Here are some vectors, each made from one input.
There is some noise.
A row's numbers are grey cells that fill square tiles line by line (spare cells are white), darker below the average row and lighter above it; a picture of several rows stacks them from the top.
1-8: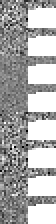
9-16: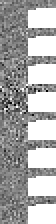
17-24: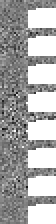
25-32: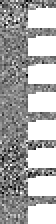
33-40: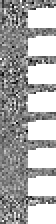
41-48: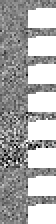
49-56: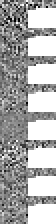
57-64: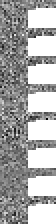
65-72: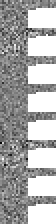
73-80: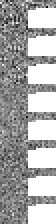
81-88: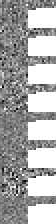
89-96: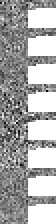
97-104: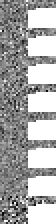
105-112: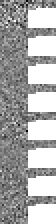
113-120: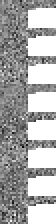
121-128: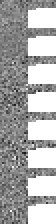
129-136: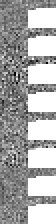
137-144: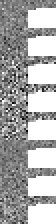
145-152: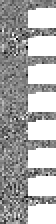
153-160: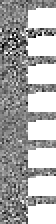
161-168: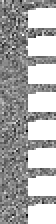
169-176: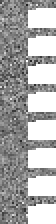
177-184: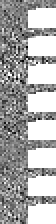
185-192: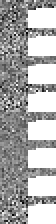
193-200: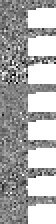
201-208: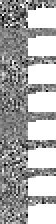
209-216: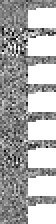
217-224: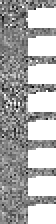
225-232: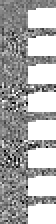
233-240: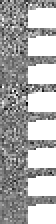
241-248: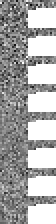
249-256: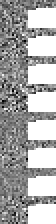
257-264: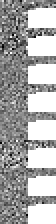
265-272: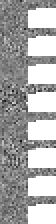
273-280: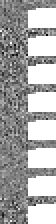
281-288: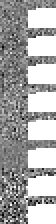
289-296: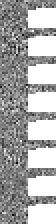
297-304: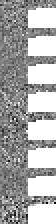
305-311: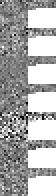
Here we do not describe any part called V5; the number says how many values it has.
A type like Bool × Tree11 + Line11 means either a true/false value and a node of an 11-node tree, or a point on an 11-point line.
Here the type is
(Bool × V5 + Circle9) × Label4.
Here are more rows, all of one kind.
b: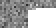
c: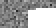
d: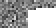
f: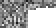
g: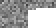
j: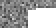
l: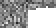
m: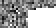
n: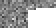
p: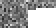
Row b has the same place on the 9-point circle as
d, f and n.
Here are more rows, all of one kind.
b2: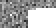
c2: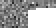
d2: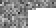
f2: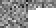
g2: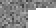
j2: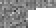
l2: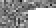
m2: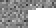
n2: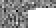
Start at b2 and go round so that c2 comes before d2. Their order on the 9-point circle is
b2, c2, g2, f2, j2, n2, l2, m2, d2.
